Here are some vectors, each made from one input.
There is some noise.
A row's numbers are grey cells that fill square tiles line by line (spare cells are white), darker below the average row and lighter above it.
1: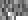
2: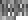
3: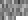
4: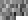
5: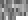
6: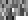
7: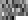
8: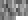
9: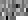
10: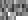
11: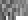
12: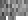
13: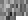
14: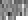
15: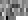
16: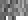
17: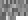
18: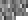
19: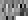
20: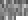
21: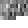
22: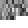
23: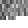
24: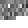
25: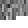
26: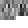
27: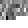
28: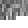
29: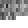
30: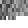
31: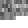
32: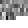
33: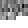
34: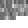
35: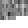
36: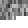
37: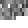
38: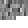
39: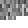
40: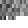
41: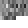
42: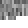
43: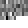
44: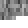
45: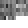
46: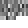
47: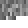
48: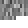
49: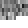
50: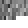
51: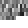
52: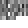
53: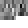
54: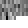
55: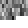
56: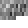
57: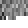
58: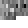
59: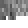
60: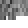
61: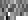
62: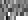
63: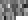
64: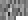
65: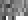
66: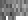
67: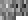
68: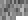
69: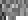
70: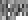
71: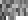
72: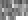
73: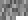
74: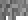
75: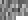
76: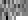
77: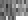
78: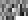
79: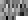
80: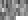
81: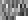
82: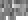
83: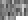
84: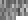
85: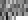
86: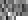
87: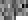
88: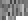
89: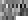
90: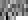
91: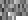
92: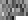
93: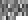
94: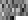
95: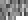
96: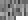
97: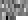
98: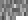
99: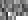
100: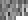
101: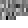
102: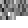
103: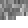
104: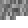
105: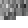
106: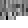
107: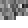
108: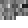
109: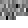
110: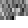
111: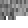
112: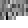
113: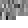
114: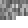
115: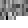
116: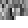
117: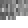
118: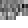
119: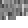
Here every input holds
a point on a 5-point line, together with either a point on an 8-point circle, or a point on a 5-point line.
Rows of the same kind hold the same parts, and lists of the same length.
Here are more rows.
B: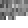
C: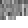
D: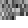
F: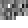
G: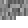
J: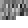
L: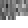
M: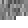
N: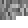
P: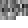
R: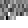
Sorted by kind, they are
B, C, G, L, M, N
D, F, J, P, R

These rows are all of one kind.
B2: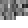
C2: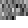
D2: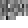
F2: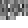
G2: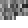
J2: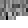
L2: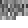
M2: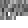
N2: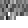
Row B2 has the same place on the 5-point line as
C2, G2 and J2.
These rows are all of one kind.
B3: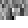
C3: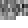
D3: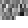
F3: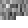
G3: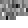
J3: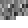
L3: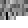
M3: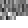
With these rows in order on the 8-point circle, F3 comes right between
D3 and J3.
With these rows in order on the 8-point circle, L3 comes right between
G3 and M3.
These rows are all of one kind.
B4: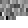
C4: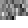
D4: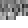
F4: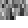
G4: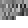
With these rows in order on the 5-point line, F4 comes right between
B4 and G4.
